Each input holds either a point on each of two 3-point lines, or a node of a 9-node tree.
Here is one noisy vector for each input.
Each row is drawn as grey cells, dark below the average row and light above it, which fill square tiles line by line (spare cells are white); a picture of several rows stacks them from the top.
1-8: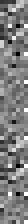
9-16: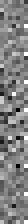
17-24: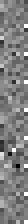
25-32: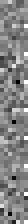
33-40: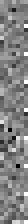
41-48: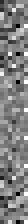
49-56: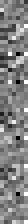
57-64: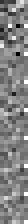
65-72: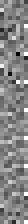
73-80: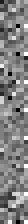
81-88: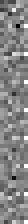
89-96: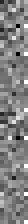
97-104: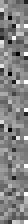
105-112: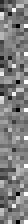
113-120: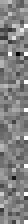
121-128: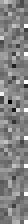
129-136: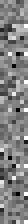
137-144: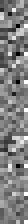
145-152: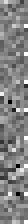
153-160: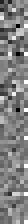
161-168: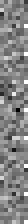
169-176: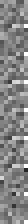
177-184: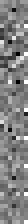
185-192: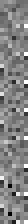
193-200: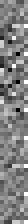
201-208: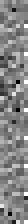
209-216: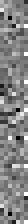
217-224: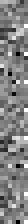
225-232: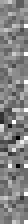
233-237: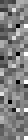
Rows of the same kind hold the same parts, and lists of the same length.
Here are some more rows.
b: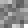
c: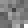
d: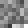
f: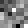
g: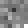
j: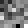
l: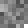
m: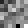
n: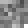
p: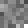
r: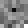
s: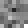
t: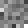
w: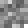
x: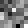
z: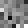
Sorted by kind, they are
b, c, d, g, l, n, p, r, s, t, w, z
f, j, m, x

